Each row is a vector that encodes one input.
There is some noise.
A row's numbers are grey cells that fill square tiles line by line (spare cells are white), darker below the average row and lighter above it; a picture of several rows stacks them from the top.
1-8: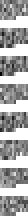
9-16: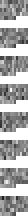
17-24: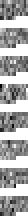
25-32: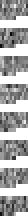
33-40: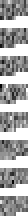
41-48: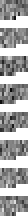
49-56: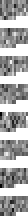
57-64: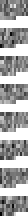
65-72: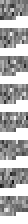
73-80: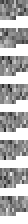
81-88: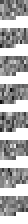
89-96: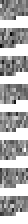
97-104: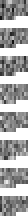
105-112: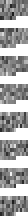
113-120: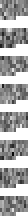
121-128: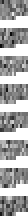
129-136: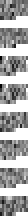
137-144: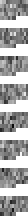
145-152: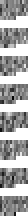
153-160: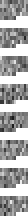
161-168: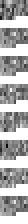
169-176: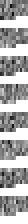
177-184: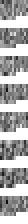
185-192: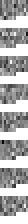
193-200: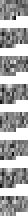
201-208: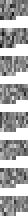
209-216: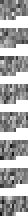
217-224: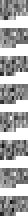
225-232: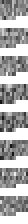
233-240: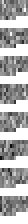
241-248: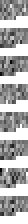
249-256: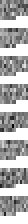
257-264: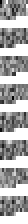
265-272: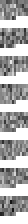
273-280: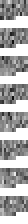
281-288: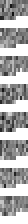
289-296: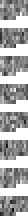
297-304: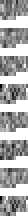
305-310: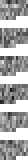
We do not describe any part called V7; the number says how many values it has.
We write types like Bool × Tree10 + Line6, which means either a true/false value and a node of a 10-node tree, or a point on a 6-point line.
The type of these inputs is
Line11 × (Line11 + V7) + List2(Line8).
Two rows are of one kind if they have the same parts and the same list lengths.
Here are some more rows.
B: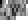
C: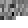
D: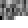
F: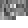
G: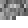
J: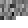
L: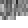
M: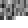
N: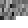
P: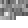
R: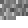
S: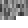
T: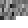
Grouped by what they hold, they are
B
C, J, N, T
D, M
F, G, R, S
L, P

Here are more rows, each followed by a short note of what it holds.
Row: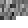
a list of one item
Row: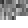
a point on an 11-point line and a value of V7
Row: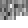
a point on each of two 11-point lines
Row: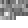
a point on each of two 11-point lines
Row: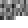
a list of two items
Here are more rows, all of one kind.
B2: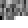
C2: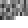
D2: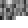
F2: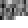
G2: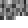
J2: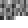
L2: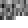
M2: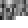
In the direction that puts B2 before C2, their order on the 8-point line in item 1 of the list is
B2, F2, M2, D2, G2, J2, L2, C2.
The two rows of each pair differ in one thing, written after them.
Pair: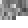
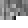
the value of V7
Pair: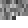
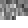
the value of V7
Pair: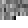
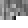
the place on the 11-point line
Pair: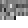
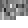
the value of V7
